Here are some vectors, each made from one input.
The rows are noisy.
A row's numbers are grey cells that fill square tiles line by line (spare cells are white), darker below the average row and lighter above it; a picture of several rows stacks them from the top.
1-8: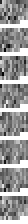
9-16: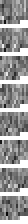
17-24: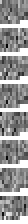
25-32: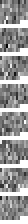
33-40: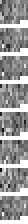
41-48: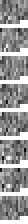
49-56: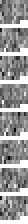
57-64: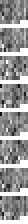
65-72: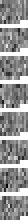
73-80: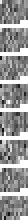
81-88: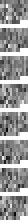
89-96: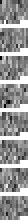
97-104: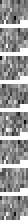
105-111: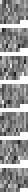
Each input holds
a point on a 5-point line and a true/false value, together with either one of 5 labels, or a point on a 5-point line.
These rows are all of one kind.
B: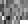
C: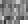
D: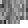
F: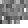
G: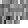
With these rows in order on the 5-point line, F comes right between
B and G.
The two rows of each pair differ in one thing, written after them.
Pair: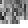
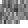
the true/false value
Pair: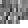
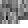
the place on one of the two 5-point lines
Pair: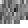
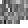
the place on one of the two 5-point lines
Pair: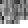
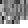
the place on one of the two 5-point lines
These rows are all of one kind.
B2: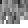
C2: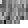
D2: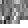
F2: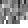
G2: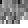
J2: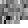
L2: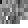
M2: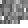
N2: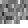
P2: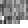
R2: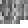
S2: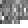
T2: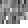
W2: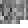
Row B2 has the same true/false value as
F2, G2, L2 and T2.
